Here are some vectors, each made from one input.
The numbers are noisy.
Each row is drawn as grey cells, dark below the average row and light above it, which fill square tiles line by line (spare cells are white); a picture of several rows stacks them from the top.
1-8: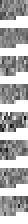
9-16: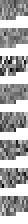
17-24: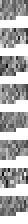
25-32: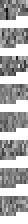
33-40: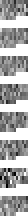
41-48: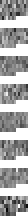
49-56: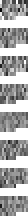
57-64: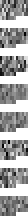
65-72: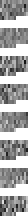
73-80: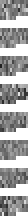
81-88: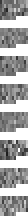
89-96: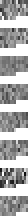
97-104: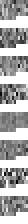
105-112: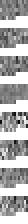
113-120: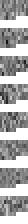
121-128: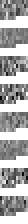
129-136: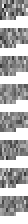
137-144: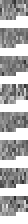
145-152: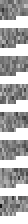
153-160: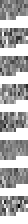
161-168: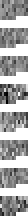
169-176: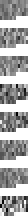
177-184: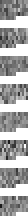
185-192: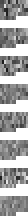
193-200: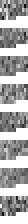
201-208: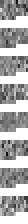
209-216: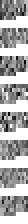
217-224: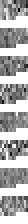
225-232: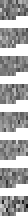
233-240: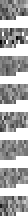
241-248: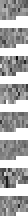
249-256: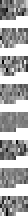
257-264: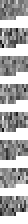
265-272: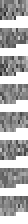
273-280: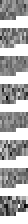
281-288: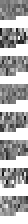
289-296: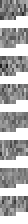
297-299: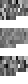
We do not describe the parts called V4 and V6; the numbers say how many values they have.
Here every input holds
either a fixed value, or a node of each of two 12-node trees and five true/false values, or a value of V4 and a value of V6.
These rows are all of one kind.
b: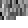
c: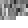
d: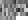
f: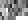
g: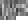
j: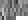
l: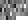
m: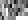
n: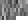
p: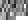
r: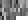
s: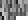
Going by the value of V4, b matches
f, g and m.
